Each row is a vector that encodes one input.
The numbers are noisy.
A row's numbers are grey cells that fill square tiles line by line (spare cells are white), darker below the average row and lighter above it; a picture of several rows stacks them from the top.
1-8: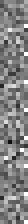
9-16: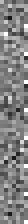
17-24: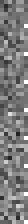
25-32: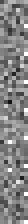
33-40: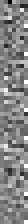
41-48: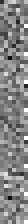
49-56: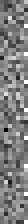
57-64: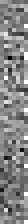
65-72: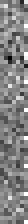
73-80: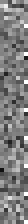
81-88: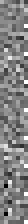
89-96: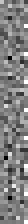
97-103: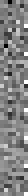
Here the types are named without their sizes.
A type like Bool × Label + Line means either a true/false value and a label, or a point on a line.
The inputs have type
List(Line) × (Tree + Unit).
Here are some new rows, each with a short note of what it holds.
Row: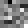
a node of a tree, together with the empty list
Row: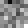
the empty list
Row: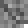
a list of two items
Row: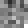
a node of a tree, together with the empty list
